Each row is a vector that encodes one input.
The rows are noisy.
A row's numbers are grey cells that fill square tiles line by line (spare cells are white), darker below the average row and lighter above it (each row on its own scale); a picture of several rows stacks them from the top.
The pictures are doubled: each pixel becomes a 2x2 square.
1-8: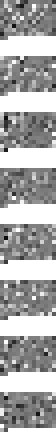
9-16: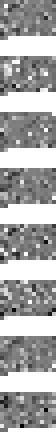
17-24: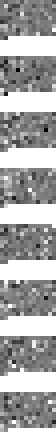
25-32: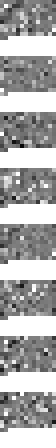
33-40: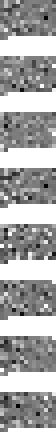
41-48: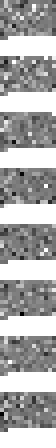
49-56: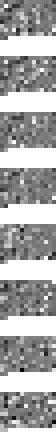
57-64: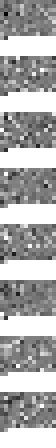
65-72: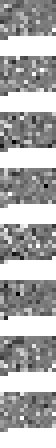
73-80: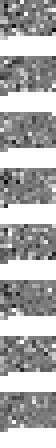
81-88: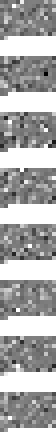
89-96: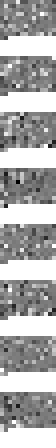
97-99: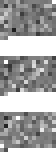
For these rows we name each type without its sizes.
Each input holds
a point on a line, together with either a point on a circle, or a fixed value.
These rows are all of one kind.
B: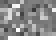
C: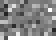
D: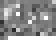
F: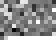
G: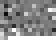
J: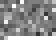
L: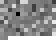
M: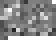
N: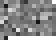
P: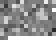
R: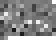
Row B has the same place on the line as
D, M and N.
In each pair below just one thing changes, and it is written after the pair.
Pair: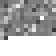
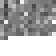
the place on the line
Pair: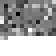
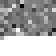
the place on the circle
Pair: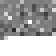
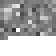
the place on the line
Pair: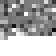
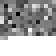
the place on the circle
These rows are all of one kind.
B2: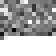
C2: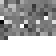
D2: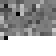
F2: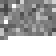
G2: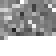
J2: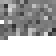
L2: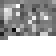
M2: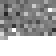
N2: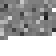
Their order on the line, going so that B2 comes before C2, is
J2, M2, F2, L2, G2, N2, B2, D2, C2.
